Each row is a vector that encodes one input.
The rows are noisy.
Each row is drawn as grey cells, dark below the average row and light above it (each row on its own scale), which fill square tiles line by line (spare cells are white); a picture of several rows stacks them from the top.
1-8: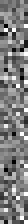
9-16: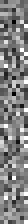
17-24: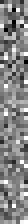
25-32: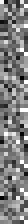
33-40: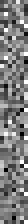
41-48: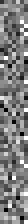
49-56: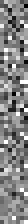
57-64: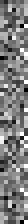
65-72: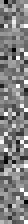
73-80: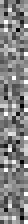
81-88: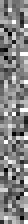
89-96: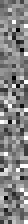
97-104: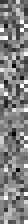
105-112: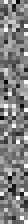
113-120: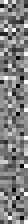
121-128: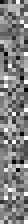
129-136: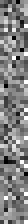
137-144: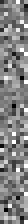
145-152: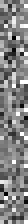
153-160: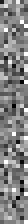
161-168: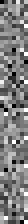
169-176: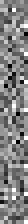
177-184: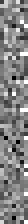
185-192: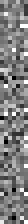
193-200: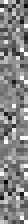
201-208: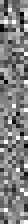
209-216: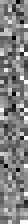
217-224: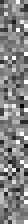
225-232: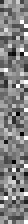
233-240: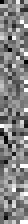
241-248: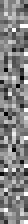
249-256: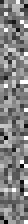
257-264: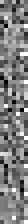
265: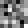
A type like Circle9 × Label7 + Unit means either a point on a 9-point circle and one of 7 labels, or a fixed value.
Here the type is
Bool × Bool × Bool × Tree12.
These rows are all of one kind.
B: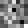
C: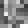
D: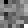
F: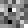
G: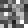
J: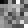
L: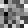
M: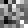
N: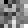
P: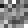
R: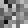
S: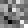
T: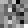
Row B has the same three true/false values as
P and T.
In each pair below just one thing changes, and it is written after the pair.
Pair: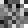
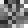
the node of the tree
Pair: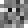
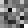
one of the three true/false values
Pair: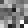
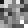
one of the three true/false values
